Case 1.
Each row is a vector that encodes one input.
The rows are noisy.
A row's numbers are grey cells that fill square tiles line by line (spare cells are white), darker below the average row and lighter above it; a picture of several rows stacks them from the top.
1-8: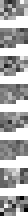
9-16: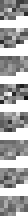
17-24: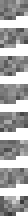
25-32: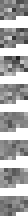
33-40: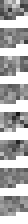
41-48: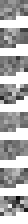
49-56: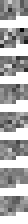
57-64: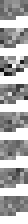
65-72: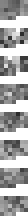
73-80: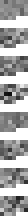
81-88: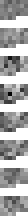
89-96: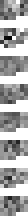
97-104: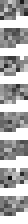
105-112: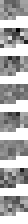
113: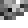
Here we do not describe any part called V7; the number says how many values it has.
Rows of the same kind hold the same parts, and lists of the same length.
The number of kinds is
2.
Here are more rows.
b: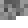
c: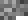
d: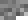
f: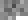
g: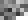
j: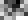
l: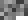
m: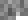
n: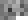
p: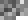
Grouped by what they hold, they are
b, c, d, g, l, p
f, j, m, n

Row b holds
a point on a 6-point circle, a true/false value and a value of V7.
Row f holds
a true/false value and a value of V7.
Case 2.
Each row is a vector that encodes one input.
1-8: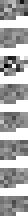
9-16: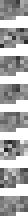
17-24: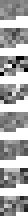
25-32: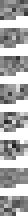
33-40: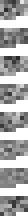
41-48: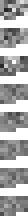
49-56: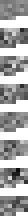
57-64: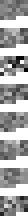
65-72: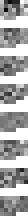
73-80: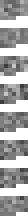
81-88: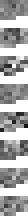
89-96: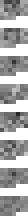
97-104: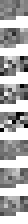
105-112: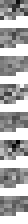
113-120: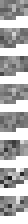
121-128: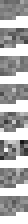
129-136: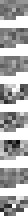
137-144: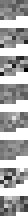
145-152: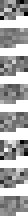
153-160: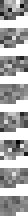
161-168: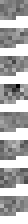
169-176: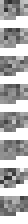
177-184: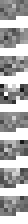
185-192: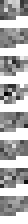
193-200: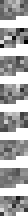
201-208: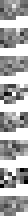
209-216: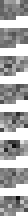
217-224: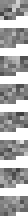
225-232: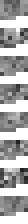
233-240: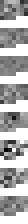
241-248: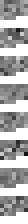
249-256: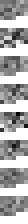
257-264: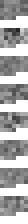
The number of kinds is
4.
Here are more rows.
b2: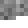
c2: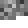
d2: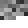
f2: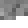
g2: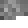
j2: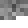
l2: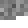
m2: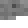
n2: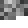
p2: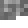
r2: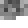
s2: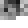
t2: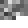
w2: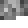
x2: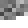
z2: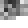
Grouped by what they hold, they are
b2, f2, m2, n2, p2, z2
c2, r2, s2
d2, g2, j2, l2, w2, x2
t2

